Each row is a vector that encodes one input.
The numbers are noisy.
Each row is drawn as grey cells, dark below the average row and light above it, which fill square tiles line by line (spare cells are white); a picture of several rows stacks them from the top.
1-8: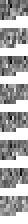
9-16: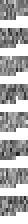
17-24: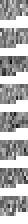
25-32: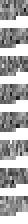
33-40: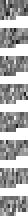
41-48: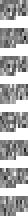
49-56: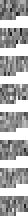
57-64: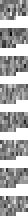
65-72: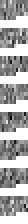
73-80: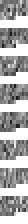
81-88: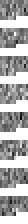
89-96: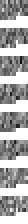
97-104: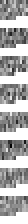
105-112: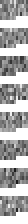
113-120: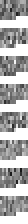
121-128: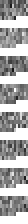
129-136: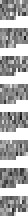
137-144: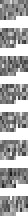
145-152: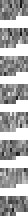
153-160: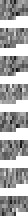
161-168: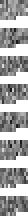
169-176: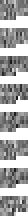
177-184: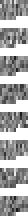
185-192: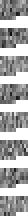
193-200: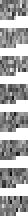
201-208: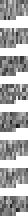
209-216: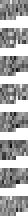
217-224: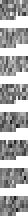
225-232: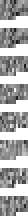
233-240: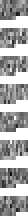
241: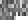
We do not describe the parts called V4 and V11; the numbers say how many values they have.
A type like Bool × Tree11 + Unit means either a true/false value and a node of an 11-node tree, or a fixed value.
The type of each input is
Bool × Bool × Bool + (Line7 + V4) × V11.
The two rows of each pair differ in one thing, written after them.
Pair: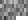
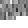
the place on the 7-point line
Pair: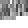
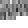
the value of V11
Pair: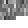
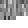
the place on the 7-point line
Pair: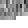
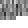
the value of V11
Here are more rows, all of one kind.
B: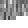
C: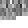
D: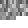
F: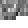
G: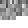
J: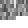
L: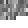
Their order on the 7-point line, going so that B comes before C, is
F, L, J, D, G, B, C.
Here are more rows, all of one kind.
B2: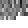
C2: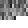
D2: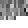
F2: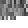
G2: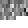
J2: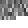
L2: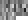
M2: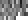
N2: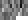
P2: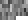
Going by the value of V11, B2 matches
C2, D2, F2 and M2.
